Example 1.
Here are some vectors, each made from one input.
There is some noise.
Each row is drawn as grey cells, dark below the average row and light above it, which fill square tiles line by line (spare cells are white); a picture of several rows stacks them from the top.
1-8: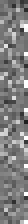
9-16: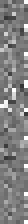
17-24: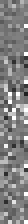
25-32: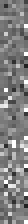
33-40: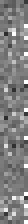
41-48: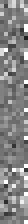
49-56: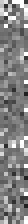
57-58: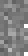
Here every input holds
either a fixed value, or three true/false values.
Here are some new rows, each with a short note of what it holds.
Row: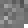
three true/false values
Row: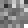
three true/false values
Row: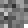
a fixed value
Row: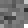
a fixed value
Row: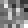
three true/false values
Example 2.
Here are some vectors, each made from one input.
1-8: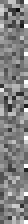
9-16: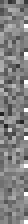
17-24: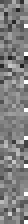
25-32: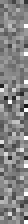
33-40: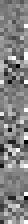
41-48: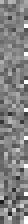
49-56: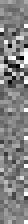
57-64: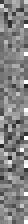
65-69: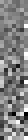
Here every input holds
a point on a 7-point line.
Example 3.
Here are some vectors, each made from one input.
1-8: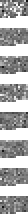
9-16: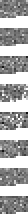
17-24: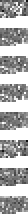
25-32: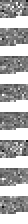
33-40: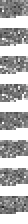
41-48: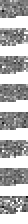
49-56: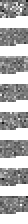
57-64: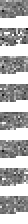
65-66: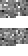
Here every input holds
four true/false values.
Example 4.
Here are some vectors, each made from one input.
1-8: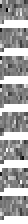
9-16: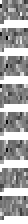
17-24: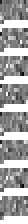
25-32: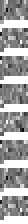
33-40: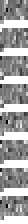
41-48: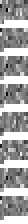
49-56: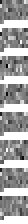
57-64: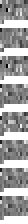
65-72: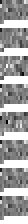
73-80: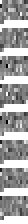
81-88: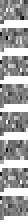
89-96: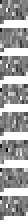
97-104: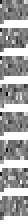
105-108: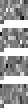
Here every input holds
three true/false values.
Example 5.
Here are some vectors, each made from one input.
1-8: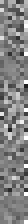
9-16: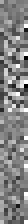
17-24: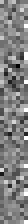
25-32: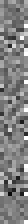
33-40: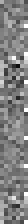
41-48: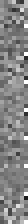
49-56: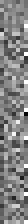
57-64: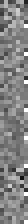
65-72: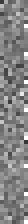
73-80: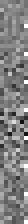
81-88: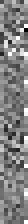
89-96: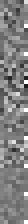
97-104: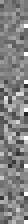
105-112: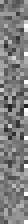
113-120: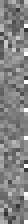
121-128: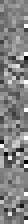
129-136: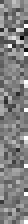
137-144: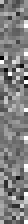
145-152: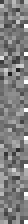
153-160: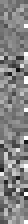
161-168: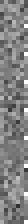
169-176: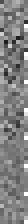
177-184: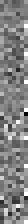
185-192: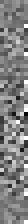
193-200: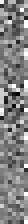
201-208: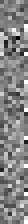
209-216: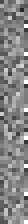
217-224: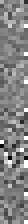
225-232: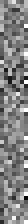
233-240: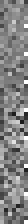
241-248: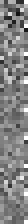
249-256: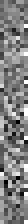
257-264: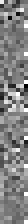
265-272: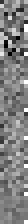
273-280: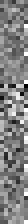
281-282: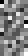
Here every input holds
a point on a 10-point line.
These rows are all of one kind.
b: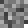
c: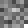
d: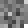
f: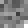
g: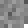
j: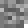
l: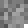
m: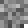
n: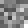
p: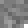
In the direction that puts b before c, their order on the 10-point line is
m, j, n, l, g, p, b, f, d, c.
